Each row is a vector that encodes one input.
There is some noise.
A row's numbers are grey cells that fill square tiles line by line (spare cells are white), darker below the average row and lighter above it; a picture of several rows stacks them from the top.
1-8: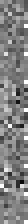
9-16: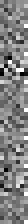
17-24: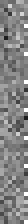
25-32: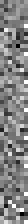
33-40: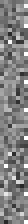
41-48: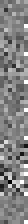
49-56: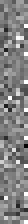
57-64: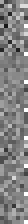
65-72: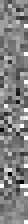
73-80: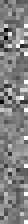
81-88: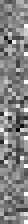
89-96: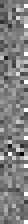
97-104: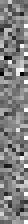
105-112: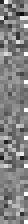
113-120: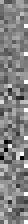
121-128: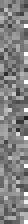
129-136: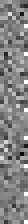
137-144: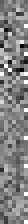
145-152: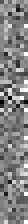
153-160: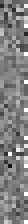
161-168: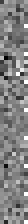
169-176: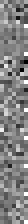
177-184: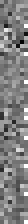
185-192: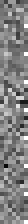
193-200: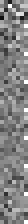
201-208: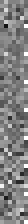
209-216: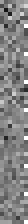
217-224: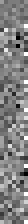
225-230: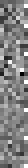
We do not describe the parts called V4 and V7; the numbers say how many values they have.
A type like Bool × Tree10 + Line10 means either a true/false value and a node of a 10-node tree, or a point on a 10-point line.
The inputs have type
Bool × (Tree9 + Unit) × V7 + Line9 + V4.
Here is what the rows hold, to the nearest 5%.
About 25% of them hold a point on a 9-point line. About 65% of them hold a true/false value and a value of V7, together with either a fixed value, or a node of a 9-node tree. The rest hold a value of V4.
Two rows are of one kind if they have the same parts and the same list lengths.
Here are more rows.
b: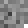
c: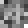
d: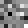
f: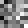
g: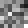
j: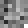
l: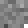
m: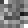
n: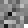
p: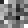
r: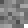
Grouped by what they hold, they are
b, c, d, n
f, g, j, l
m
p, r

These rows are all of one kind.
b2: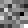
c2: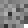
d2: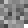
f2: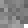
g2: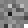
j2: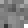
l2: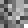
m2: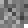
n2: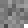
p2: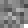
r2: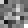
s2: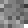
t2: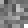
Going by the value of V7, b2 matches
c2, r2 and s2.
